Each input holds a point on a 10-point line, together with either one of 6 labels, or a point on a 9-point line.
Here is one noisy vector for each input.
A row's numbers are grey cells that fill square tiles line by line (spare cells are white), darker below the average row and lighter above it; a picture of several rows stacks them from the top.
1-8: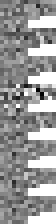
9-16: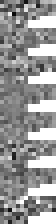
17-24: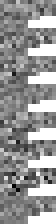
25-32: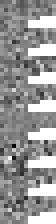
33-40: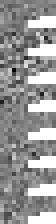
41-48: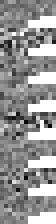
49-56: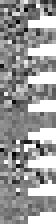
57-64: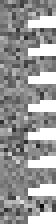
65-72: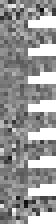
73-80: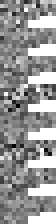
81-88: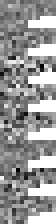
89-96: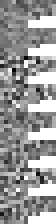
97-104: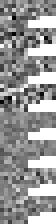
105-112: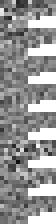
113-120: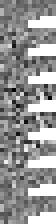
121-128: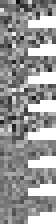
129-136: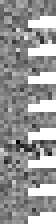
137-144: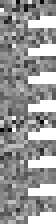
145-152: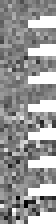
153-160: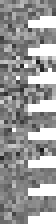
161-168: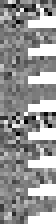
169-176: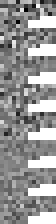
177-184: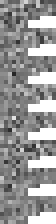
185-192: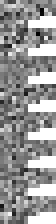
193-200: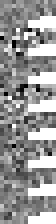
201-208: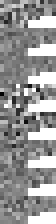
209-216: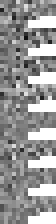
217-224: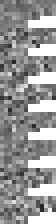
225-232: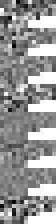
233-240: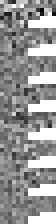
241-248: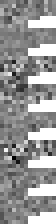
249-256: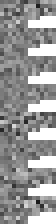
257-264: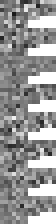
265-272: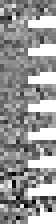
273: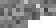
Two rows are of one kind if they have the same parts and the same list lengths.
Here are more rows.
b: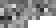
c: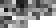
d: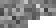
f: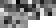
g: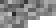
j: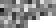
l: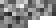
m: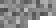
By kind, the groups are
b, c, l
d, f, g, j, m

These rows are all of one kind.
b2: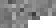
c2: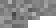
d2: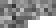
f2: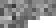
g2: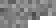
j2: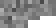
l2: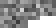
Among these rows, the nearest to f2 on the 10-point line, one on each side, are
b2 and j2.
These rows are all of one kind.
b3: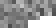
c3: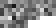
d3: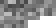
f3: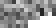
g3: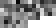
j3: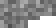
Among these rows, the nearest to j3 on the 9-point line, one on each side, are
c3 and g3.
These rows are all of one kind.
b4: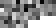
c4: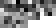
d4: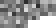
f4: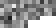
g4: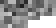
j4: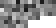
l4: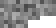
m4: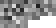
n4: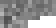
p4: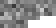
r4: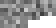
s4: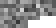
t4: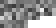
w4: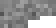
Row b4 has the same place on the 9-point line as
f4, r4 and s4.
